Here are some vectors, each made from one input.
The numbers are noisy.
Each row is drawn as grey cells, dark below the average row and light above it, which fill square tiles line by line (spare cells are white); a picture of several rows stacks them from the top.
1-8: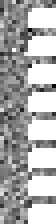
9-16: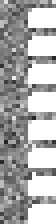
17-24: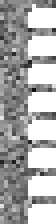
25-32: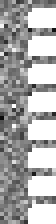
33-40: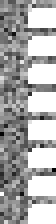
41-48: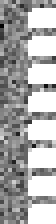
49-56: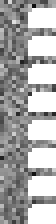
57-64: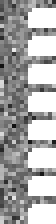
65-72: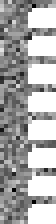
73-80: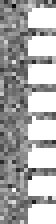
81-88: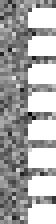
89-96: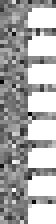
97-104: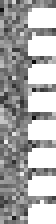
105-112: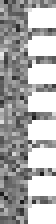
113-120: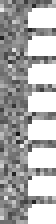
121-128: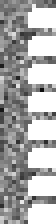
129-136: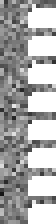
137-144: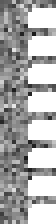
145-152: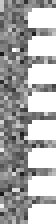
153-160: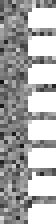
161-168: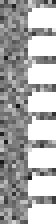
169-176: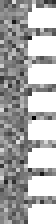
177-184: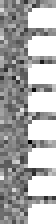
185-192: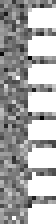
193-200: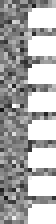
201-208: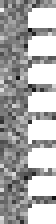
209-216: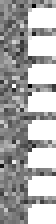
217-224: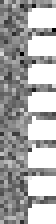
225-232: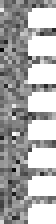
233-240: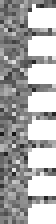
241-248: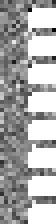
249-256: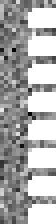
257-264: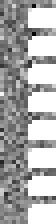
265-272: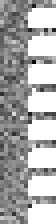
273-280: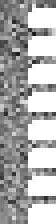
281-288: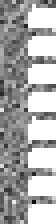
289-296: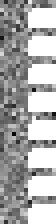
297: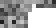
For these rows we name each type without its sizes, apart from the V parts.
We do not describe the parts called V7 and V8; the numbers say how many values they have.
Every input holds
a label, a true/false value and a value of V7, together with either a point on a line, or a value of V8.
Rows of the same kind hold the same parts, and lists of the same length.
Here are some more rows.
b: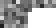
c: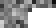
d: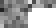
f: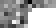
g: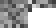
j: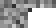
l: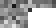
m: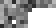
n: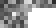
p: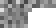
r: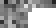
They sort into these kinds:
b, c, g, j, l, m, p
d, f, n, r

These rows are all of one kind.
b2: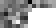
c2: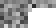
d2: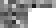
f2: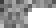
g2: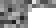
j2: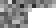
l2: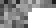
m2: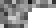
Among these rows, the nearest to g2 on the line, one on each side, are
b2 and c2.
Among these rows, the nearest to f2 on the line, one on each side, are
d2 and m2.
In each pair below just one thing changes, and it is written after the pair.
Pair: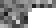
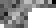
the true/false value
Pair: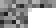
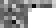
the value of V7
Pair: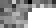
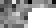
the place on the line
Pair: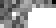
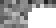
the value of V7
